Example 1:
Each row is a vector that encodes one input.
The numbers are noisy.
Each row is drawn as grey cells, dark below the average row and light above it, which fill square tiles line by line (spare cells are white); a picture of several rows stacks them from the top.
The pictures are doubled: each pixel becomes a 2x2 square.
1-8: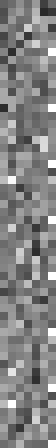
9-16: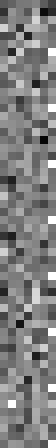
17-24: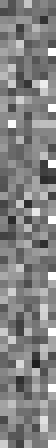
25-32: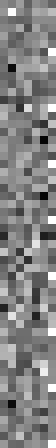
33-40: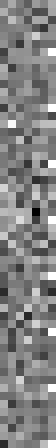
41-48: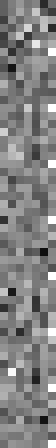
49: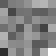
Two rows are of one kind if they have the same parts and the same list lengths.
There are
2 kinds of row.
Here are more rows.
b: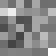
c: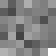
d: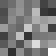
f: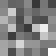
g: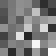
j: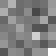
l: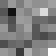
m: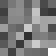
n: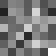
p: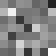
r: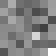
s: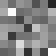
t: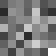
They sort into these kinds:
b, c, f, j, l, p, r, s
d, g, m, n, t

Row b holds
a point on an 8-point circle.
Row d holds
a fixed value.
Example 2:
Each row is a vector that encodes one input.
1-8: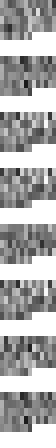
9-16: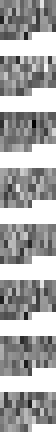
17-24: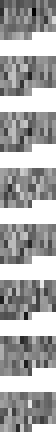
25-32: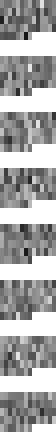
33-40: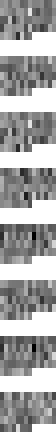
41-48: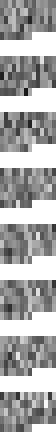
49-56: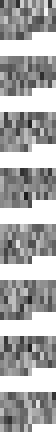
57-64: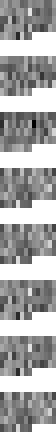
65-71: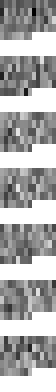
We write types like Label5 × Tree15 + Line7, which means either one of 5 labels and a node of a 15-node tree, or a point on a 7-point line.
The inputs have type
Label11.
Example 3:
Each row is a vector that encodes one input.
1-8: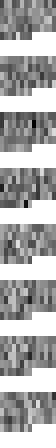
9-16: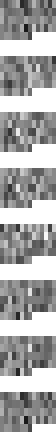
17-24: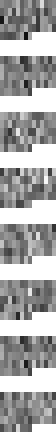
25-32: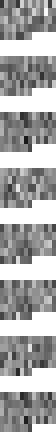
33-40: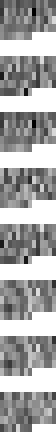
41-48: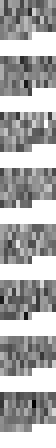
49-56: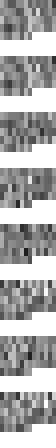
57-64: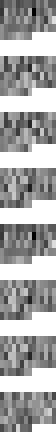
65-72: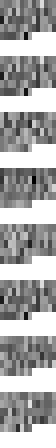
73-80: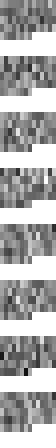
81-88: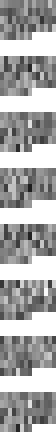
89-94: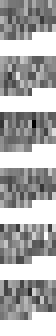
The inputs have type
Label11.
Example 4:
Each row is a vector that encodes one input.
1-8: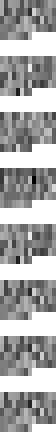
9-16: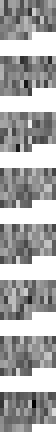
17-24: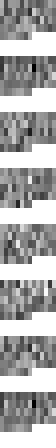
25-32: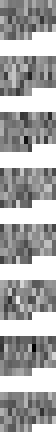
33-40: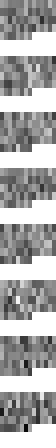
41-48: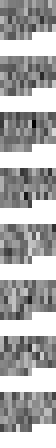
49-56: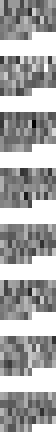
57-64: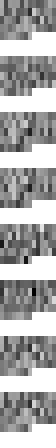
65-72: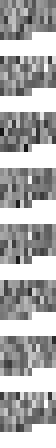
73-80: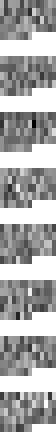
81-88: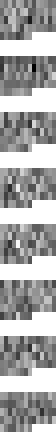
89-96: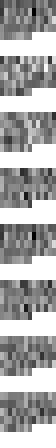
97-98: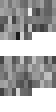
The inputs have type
Label11.
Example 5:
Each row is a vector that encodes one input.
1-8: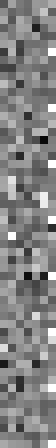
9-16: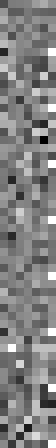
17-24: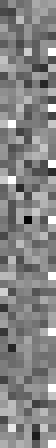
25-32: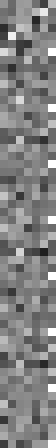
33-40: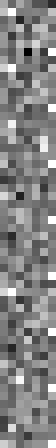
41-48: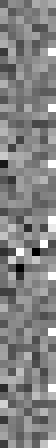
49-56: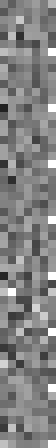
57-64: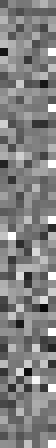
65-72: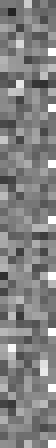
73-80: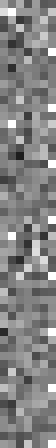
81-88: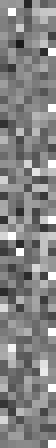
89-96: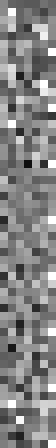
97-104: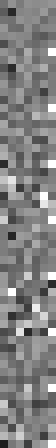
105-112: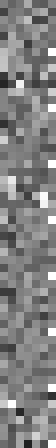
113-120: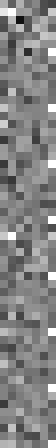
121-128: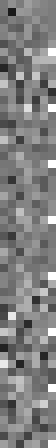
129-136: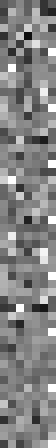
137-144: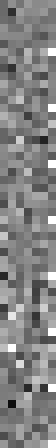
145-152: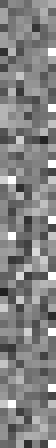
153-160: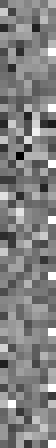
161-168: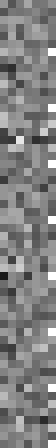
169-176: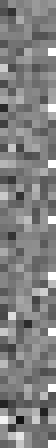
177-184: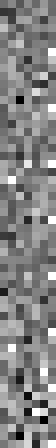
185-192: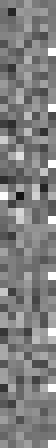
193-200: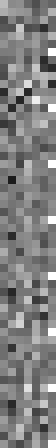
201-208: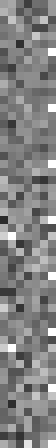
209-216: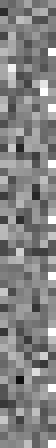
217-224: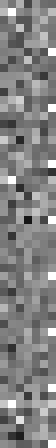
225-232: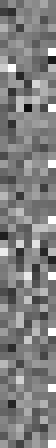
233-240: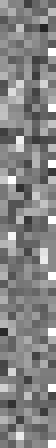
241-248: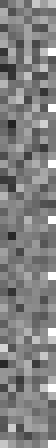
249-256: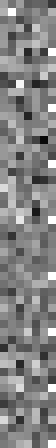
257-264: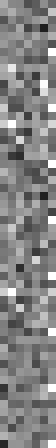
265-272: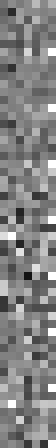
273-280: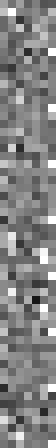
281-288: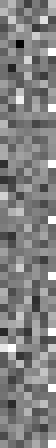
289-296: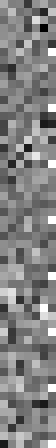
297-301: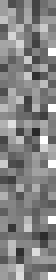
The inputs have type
Circle8 + Unit.
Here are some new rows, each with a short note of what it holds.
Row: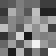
a fixed value
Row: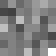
a point on an 8-point circle
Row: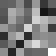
a fixed value
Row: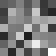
a fixed value
